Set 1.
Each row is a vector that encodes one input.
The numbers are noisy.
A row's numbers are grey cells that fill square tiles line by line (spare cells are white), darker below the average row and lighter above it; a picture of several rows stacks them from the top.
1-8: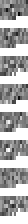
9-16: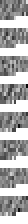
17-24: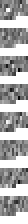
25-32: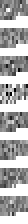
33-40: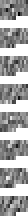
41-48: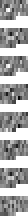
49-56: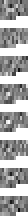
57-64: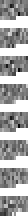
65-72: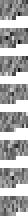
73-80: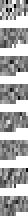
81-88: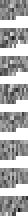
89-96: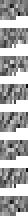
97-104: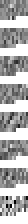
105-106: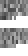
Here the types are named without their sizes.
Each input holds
a list of points on a line.
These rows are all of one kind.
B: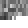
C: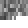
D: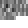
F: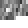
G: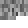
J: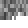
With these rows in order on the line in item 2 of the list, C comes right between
B and J.
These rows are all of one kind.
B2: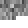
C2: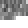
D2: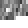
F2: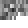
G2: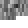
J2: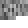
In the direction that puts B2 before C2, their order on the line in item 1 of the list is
F2, J2, B2, G2, C2, D2.
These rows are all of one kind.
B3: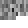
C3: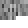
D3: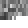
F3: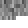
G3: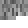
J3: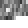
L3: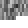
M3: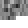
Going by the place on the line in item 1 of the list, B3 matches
C3 and G3.
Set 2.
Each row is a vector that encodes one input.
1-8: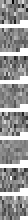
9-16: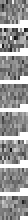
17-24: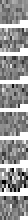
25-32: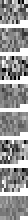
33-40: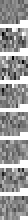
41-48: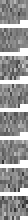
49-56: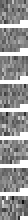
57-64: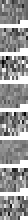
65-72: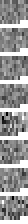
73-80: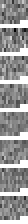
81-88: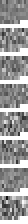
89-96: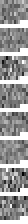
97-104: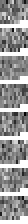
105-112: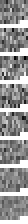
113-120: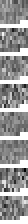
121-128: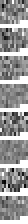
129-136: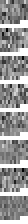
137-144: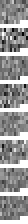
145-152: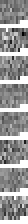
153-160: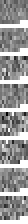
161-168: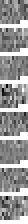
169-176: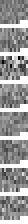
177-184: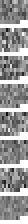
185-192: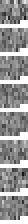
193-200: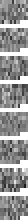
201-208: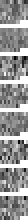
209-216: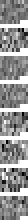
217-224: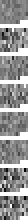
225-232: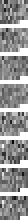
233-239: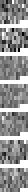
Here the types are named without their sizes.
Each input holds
a point on a circle and a true/false value.
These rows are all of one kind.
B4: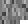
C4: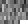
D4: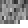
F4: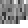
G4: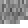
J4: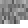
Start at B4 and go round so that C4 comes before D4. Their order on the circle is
B4, F4, C4, D4, G4, J4.
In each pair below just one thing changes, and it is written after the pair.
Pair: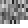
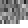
the place on the circle
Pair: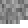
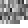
the true/false value
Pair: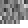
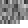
the place on the circle
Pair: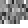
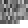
the true/false value
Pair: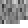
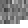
the place on the circle
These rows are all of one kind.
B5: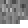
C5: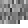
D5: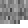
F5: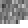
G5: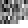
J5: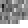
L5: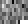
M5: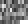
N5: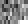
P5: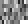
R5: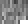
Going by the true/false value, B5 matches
G5, L5, M5 and P5.
